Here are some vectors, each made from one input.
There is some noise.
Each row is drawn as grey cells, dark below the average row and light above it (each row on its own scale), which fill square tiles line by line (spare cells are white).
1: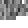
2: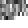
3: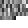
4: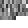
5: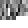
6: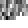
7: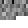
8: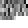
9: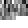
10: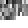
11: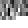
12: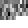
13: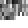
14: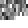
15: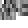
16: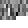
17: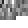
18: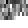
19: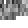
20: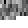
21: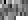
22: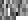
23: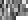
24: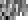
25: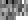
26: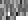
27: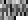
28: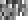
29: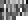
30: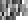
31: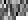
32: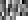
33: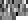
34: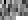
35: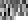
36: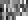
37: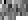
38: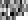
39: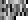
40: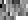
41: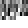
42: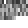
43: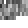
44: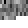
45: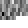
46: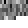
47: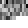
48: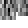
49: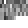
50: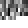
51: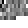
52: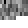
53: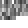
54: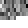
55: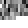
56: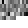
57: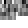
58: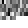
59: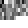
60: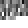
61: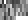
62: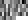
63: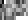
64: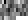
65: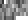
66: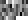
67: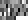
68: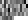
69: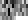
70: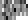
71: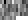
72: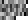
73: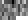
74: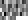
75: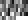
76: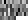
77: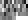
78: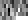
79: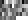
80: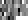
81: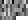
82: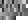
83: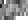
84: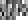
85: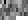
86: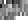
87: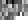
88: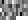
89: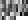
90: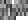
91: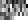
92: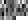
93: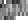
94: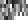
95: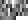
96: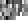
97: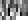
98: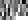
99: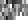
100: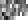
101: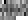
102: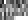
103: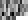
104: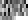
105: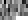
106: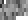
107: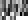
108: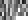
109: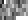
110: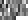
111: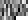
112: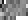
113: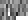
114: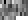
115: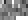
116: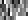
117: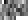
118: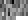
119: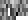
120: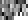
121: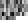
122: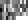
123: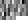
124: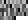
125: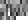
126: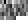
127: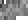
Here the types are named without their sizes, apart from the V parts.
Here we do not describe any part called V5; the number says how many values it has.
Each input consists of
a list of items, each a true/false value and a value of V5.
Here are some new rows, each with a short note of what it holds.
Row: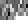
the empty list
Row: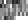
a list of one item
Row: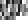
a list of two items
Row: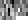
a list of one item
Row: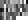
the empty list
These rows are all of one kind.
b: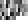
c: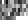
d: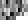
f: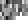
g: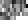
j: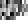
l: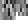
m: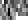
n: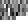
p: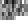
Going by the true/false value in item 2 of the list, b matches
g and n.
